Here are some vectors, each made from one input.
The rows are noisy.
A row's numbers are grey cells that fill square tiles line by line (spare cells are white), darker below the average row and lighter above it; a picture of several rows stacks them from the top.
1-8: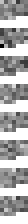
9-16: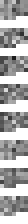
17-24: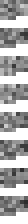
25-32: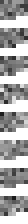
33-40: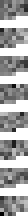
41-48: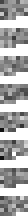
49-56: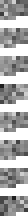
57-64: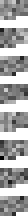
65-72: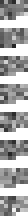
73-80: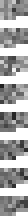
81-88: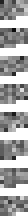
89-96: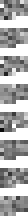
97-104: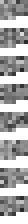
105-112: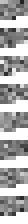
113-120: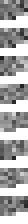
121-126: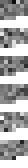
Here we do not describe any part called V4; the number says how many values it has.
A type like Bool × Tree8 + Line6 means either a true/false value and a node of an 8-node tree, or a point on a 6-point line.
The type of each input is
(Line6 + List2(Line5)) × V4.
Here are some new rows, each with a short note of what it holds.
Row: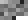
a value of V4, together with the empty list
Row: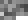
a value of V4, together with a list of one item
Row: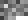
a value of V4, together with a list of one item
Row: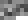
a value of V4, together with a list of one item
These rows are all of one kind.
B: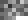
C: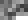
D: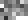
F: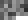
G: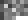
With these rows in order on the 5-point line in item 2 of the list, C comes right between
B and F.
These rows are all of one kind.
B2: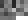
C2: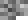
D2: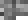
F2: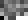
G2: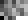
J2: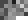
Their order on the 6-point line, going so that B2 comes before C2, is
J2, B2, D2, C2, G2, F2.
